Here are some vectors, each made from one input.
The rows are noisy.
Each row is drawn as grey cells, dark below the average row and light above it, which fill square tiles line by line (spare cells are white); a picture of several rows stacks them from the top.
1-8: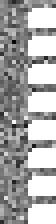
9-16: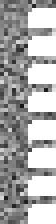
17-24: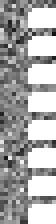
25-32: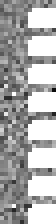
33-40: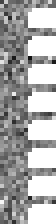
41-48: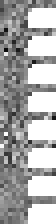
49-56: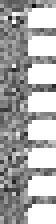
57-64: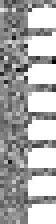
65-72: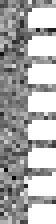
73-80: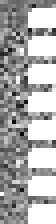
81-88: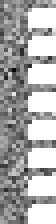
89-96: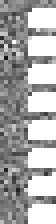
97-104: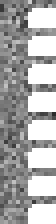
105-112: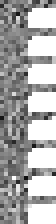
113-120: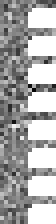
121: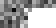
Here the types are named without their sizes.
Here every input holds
a node of a tree, together with either a label, or a point on each of two lines.
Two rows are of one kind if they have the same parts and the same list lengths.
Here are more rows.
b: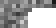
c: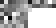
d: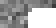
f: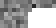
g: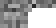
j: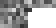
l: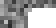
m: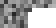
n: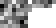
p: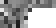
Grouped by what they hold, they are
b, c, m, p
d, f, g, j, l, n

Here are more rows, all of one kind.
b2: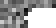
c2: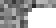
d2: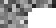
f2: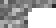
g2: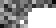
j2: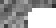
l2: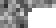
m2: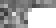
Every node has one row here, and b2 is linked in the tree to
c2, f2 and g2.
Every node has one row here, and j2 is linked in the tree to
f2.
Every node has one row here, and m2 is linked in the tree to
c2.
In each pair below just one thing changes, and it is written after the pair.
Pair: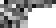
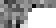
the node of the tree
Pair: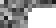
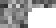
the node of the tree
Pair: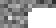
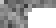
the node of the tree
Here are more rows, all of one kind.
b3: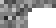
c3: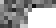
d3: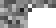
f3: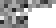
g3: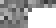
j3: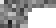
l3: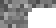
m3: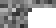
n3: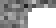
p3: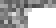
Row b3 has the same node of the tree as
c3 and j3.
